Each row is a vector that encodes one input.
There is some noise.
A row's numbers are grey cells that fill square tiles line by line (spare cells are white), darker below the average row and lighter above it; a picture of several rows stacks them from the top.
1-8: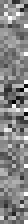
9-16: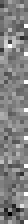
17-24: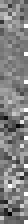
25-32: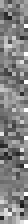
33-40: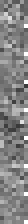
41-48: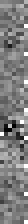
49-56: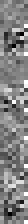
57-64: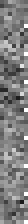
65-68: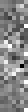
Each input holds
a list of up to two points on a 5-point line.
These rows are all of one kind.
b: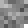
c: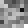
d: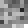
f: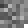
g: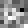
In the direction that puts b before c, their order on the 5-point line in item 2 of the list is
b, g, f, d, c.
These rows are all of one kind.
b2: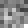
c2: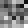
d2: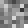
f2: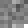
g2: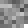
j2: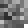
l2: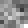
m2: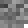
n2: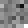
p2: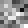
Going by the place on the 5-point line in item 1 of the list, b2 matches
c2, j2 and m2.
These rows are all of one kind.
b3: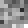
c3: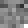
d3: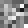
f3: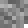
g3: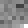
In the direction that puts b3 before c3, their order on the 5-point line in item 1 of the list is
b3, f3, g3, d3, c3.
